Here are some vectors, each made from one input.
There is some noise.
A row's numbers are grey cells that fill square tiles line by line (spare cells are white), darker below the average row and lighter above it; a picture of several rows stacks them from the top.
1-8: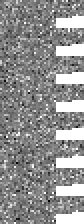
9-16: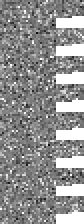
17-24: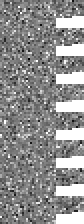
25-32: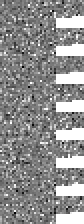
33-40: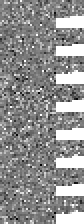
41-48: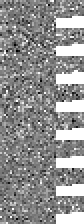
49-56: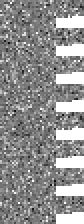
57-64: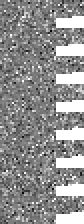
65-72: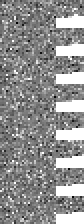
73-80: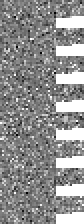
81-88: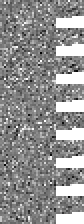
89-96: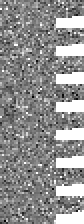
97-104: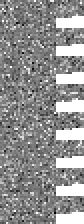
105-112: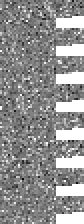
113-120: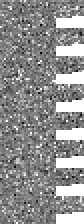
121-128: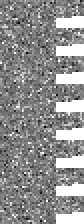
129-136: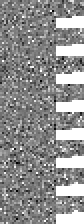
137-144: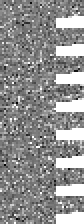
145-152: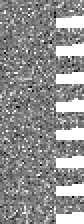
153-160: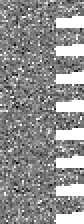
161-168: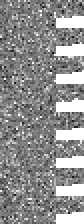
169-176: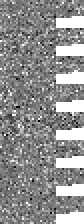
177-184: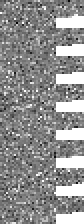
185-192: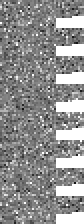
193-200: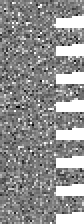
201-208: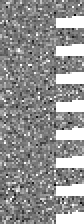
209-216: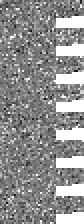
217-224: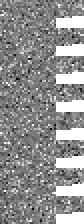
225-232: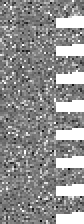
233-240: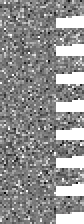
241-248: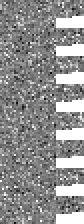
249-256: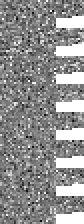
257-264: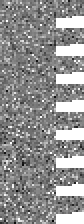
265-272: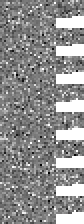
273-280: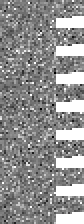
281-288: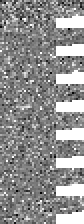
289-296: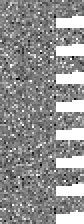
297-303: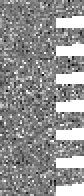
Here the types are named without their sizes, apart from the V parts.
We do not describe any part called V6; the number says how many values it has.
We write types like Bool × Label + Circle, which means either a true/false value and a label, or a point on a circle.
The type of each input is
(Bool × Bool × Bool + Line) × (Line + V6).
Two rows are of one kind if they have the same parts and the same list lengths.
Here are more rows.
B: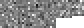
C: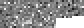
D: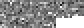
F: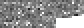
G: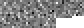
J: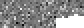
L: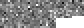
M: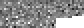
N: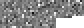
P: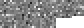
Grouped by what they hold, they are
B, P
C, F, M
D, J
G, L, N

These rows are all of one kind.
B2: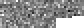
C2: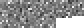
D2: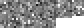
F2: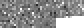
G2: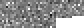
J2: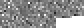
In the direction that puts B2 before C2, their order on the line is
J2, B2, C2, G2, D2, F2.
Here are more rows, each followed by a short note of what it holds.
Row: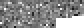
a point on each of two lines
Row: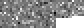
a point on a line and three true/false values
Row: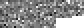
a point on each of two lines
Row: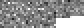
a point on a line and three true/false values
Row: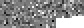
a point on a line and a value of V6
